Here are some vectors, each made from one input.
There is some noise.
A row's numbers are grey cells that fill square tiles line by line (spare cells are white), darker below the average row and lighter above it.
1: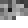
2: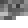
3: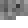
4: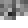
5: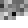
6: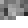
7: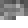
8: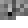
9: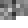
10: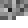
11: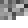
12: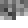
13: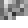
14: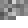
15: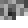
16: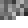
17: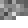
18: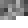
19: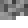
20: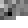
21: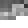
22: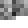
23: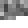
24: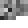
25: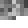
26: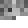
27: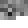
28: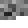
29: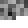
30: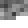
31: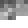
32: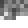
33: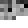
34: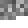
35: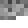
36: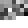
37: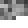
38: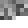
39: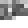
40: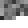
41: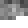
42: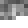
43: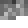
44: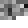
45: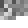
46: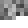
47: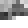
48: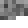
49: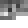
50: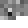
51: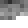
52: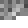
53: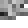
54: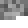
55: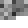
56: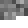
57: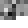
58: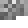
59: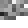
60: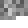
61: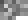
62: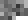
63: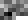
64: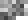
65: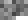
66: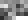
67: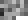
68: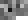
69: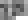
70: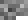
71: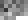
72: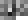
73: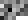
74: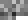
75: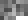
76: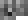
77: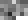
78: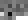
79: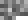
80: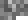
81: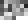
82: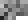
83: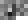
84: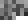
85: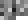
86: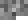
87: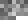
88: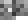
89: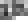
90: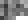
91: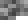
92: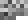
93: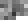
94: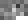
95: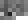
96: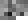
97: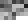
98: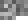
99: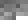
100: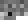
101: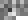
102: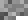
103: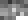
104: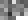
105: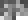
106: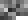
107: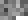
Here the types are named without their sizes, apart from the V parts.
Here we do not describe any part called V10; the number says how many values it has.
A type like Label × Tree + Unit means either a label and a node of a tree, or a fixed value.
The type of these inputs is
(Label + Line) × V10.
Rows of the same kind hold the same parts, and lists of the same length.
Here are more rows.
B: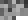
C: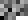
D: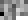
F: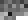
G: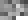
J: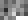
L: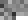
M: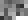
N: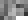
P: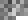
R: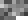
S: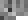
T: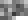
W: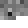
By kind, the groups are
B, C, D, G, P, R, S
F, J, L, M, N, T, W

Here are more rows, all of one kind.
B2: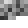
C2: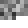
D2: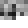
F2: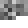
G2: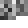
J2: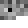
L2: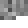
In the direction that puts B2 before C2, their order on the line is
G2, F2, L2, J2, B2, C2, D2.
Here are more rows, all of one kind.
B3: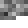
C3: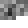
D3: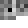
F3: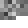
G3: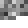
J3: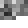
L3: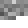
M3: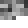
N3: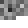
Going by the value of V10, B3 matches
F3, G3 and M3.
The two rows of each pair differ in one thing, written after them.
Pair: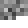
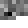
the value of V10
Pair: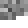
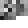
the place on the line
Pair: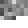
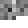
the value of V10
